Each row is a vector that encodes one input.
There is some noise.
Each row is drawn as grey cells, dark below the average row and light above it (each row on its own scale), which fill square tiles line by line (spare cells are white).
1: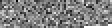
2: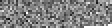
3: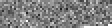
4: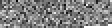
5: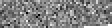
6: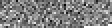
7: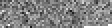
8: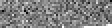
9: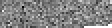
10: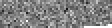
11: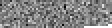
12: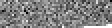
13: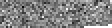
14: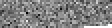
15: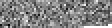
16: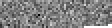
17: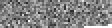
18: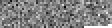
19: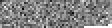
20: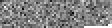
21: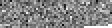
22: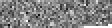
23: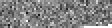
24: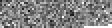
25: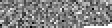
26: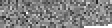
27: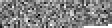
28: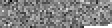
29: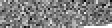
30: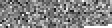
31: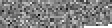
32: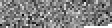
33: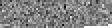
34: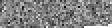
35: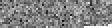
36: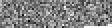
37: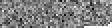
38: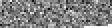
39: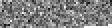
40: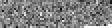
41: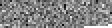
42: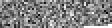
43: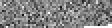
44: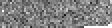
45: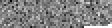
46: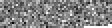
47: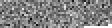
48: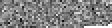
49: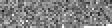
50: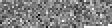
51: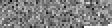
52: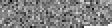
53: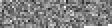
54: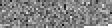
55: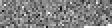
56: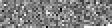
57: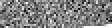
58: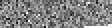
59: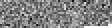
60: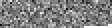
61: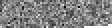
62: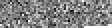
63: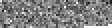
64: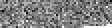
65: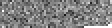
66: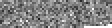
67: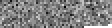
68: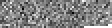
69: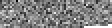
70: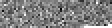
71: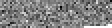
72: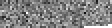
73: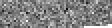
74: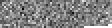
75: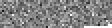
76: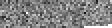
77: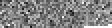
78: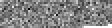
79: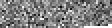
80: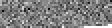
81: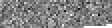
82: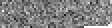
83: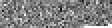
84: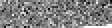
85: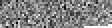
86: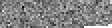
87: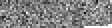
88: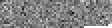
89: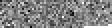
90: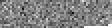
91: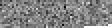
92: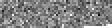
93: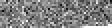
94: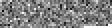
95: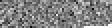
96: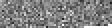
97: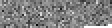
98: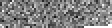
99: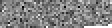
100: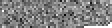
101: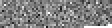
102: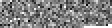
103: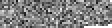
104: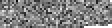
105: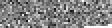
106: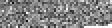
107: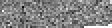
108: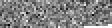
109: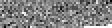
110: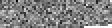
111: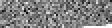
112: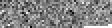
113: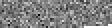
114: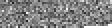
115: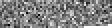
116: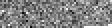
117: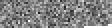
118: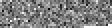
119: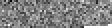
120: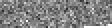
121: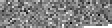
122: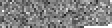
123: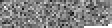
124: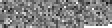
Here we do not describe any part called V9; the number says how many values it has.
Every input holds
either two labels (each one of 6), or a value of V9.
